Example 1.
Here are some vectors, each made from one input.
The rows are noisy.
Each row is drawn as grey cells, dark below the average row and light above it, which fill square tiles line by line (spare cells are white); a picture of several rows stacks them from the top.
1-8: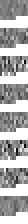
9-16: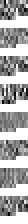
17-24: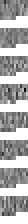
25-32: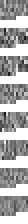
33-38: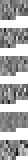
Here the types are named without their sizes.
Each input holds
a label.
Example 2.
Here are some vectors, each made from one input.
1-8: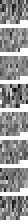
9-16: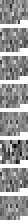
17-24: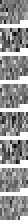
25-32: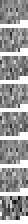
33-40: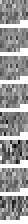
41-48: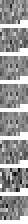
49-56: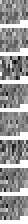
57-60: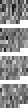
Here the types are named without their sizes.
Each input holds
a point on a line.
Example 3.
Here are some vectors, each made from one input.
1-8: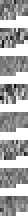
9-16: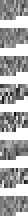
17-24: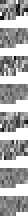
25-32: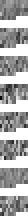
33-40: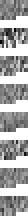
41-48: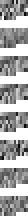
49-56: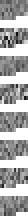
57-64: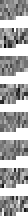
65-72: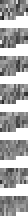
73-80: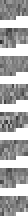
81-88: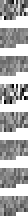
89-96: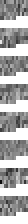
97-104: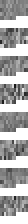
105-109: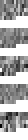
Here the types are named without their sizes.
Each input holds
a point on a line.
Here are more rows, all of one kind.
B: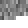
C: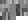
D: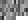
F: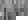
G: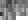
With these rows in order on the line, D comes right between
B and F.
